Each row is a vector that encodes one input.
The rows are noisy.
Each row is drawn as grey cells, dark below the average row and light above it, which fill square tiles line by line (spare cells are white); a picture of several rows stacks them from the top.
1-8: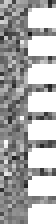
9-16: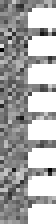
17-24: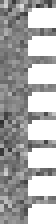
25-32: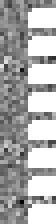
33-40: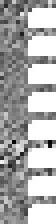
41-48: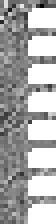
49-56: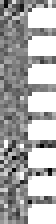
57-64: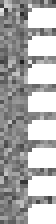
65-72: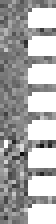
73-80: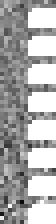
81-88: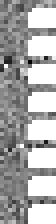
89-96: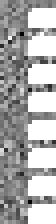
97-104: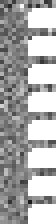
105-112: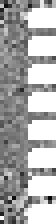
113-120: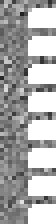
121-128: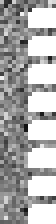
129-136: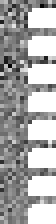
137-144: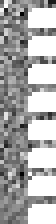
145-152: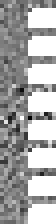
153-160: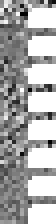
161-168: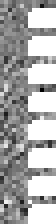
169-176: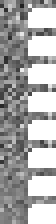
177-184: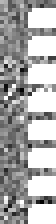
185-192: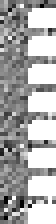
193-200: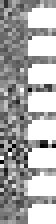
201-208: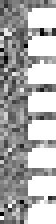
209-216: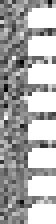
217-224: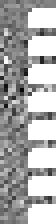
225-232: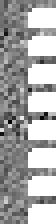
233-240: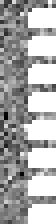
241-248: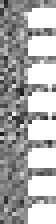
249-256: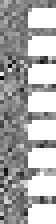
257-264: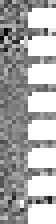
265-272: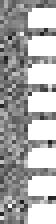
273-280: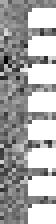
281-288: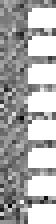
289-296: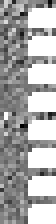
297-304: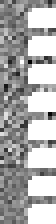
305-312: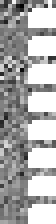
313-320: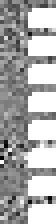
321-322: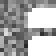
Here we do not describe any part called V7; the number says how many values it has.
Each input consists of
either a point on a 5-point circle, a true/false value and a value of V7, or a list of up to two items, each a point on a 3-point line and a point on a 5-point line.
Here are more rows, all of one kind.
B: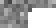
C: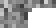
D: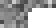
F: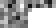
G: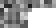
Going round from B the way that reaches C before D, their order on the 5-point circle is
B, C, D, G, F.
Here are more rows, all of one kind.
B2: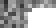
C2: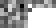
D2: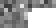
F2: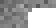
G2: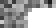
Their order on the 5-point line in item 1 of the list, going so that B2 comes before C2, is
D2, B2, C2, G2, F2.
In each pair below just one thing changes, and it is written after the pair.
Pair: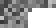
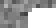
the place on the 3-point line in item 1 of the list
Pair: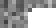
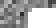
the place on the 3-point line in item 2 of the list
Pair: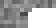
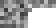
the place on the 3-point line in item 2 of the list
